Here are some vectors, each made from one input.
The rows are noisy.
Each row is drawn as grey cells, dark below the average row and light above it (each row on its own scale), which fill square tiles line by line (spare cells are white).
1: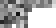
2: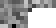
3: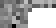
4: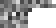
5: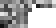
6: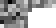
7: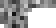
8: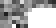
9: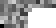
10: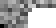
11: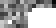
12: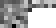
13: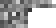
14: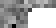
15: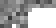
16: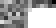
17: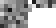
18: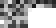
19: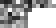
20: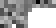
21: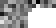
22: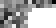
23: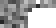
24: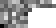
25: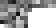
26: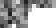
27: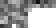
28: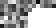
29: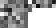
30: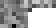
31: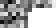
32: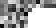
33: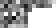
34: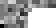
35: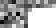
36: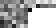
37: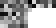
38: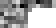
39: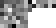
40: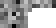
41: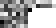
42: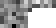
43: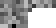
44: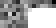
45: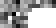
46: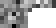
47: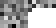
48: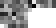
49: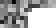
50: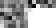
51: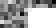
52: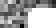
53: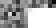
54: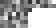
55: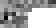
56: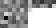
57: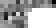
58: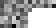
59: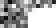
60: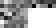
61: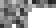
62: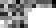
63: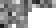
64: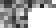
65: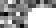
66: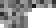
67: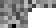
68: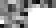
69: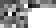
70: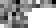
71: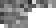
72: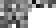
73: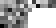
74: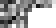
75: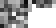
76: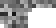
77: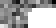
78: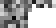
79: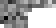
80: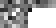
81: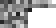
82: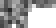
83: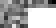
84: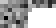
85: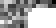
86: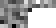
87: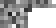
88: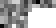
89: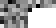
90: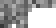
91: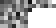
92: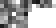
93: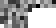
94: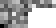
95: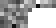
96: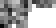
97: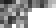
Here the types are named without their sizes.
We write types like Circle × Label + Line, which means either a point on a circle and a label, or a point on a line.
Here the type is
Label × Label + Line.
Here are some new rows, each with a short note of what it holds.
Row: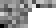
a point on a line
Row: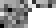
a point on a line
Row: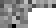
a point on a line
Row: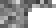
two labels
